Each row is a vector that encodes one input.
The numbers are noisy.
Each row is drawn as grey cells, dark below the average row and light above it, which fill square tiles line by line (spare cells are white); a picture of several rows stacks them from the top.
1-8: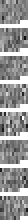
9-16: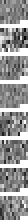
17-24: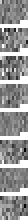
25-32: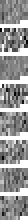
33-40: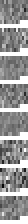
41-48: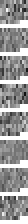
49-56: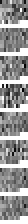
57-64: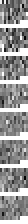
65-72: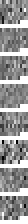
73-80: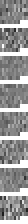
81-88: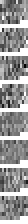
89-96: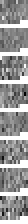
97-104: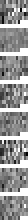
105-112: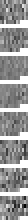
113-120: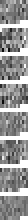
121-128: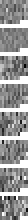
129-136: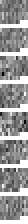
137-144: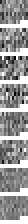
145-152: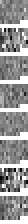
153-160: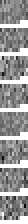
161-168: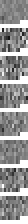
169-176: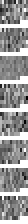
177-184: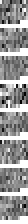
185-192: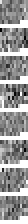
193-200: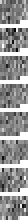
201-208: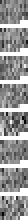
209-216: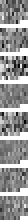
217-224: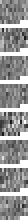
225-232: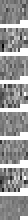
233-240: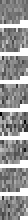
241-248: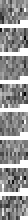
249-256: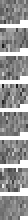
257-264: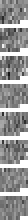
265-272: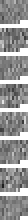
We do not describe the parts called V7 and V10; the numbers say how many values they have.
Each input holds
a value of V7 and a value of V10, together with a list of up to two points on an 8-point line.
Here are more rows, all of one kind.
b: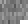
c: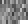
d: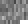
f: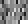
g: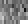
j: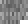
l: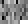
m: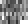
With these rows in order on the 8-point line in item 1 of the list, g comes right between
c and l.
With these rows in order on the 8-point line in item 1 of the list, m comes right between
d and f.
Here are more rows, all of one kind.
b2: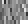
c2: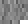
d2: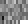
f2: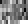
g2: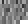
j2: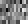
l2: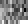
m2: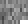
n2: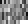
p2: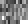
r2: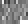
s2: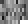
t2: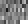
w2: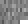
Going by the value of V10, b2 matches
c2, d2, p2 and s2.
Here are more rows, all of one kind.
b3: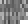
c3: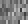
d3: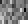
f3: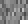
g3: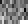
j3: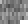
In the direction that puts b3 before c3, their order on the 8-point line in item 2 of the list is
d3, g3, j3, b3, c3, f3.
